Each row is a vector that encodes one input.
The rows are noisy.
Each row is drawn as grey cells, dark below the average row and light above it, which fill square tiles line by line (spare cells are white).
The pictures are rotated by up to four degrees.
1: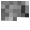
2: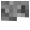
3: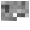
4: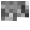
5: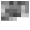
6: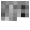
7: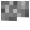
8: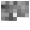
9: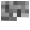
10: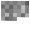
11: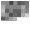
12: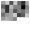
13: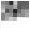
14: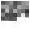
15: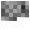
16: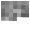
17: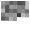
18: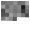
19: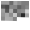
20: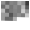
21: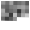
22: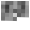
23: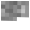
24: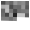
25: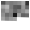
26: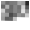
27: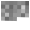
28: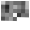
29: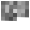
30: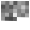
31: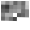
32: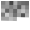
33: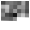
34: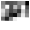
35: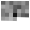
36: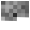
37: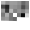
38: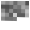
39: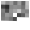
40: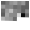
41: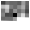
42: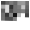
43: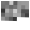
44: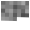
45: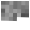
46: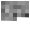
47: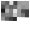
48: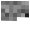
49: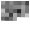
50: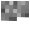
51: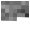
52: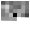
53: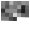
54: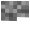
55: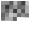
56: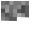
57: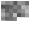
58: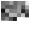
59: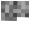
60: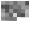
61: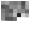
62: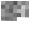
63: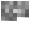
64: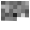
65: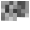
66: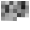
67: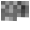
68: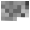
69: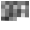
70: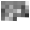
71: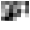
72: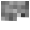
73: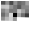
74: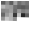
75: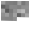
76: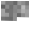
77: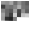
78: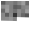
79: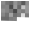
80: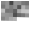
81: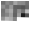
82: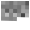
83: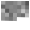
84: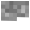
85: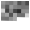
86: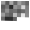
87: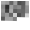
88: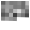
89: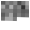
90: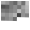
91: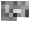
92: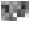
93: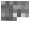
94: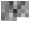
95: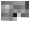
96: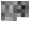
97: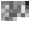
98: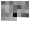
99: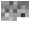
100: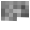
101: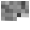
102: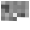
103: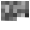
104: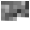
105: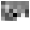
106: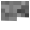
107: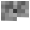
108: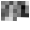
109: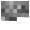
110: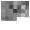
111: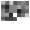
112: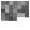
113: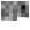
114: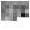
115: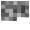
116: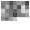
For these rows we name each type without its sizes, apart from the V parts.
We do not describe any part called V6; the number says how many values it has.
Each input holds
a true/false value, together with either a node of a tree, or a value of V6.
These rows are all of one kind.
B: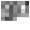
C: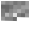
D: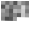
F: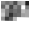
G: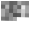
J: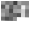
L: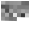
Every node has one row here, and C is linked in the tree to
B.
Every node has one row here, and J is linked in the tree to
B, D and G.
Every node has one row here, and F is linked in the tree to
G.
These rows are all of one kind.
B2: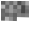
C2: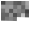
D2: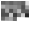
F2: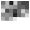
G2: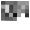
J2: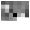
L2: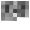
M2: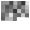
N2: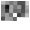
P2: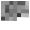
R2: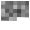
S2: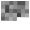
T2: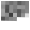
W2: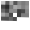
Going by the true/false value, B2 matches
C2, D2, G2 and J2.
